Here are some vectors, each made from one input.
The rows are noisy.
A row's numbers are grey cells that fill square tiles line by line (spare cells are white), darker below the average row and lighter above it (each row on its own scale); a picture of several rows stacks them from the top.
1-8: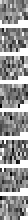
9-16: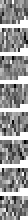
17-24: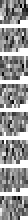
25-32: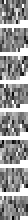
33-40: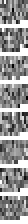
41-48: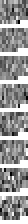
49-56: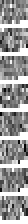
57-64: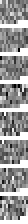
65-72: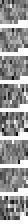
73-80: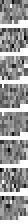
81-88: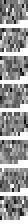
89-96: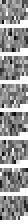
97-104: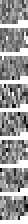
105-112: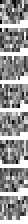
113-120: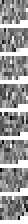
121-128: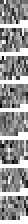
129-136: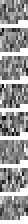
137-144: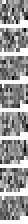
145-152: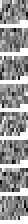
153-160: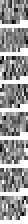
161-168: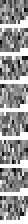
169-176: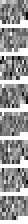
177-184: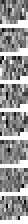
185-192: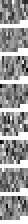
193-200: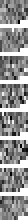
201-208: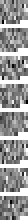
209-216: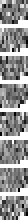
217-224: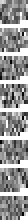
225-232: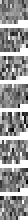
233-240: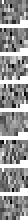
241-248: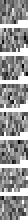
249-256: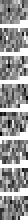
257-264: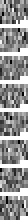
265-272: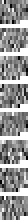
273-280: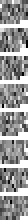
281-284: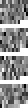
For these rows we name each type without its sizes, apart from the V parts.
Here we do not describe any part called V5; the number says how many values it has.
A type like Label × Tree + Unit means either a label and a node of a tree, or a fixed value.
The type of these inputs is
Line × (Line + (Tree + Unit) × V5).
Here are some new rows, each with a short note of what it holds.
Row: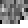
a point on a line and a value of V5
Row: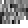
a point on a line, a node of a tree and a value of V5
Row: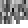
a point on a line, a node of a tree and a value of V5
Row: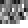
a point on a line and a value of V5
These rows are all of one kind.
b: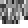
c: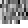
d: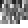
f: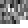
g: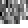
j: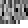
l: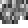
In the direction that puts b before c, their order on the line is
g, f, b, l, j, c, d.
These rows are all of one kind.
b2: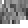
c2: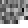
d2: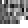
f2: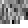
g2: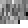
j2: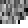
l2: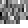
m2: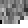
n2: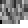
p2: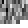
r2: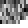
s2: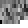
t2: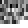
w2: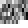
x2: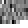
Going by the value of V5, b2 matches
d2, m2, n2 and s2.
